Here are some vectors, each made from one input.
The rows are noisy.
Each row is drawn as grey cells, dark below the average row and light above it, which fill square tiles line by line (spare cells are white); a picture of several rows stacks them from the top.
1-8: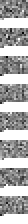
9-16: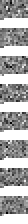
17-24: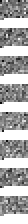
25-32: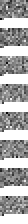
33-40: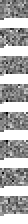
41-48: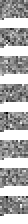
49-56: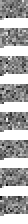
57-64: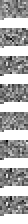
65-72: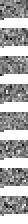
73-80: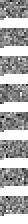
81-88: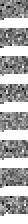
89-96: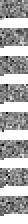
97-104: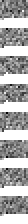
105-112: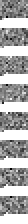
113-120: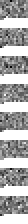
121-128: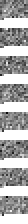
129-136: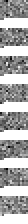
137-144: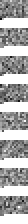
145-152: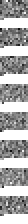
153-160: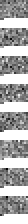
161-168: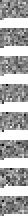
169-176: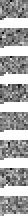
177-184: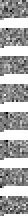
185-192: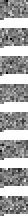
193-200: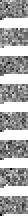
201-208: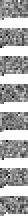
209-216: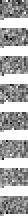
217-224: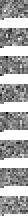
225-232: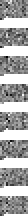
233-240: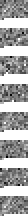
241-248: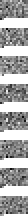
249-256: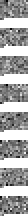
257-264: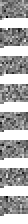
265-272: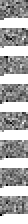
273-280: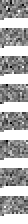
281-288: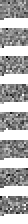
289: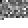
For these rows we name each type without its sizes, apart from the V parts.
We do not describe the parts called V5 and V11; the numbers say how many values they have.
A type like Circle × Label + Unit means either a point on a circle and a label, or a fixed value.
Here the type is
(Circle + Line × V5) × Line × V11.
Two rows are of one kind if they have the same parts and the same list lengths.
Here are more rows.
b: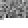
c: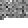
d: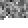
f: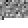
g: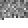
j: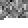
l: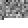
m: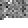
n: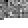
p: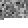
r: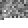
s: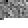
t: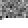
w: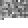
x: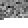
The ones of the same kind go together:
b, c, m, r, s, t, w, x
d, f, g, j, l, n, p

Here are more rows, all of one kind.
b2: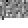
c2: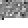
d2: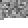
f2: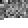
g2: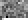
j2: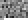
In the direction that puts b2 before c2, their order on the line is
f2, g2, d2, b2, j2, c2.
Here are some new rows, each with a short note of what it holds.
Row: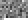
a point on each of two lines, a value of V5 and a value of V11
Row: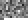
a point on each of two lines, a value of V5 and a value of V11
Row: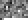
a point on a circle, a point on a line and a value of V11
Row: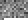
a point on a circle, a point on a line and a value of V11
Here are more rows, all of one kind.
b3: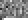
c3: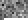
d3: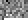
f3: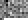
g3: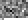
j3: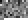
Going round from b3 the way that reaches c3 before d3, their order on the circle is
b3, j3, f3, c3, g3, d3.
